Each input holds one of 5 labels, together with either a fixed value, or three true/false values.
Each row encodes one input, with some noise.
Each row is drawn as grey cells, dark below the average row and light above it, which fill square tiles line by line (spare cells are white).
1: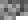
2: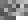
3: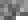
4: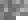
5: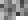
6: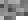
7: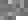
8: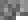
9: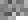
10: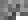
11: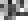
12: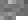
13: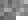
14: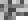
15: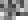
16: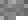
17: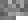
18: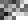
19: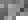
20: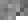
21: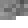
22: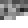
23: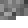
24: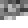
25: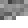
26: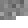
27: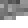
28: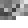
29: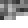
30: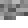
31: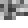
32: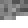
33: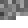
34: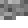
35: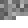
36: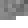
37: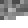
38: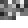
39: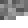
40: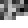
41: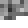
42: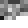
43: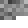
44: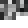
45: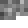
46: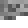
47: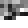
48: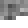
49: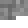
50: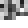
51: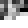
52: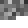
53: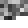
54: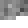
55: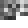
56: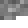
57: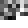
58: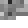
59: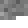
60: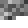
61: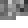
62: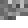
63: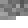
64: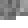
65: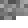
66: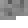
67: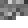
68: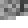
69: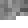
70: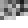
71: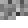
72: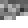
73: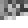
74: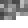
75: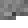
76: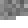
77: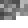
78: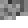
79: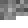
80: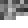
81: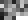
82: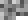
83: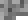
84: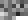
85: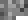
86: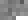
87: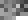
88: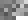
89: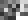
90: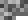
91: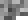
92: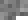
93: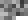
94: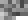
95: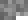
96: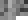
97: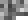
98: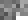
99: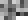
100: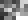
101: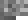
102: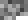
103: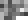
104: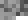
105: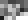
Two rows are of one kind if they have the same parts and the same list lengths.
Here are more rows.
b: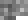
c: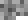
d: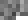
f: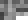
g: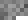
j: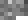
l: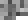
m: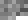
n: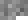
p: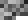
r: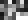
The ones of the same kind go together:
b, d, f, l, p, r
c, g, j, m, n

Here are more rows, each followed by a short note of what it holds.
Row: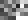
one of 5 labels
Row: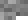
one of 5 labels
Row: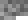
one of 5 labels and three true/false values
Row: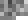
one of 5 labels and three true/false values
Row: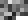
one of 5 labels and three true/false values
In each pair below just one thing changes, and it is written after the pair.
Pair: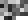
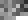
one of the three true/false values
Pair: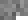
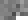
one of the three true/false values
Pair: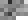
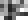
the label
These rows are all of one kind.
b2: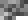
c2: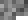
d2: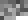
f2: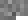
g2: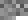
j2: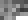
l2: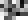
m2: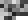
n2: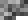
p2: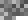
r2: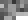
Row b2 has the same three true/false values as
c2, l2 and r2.
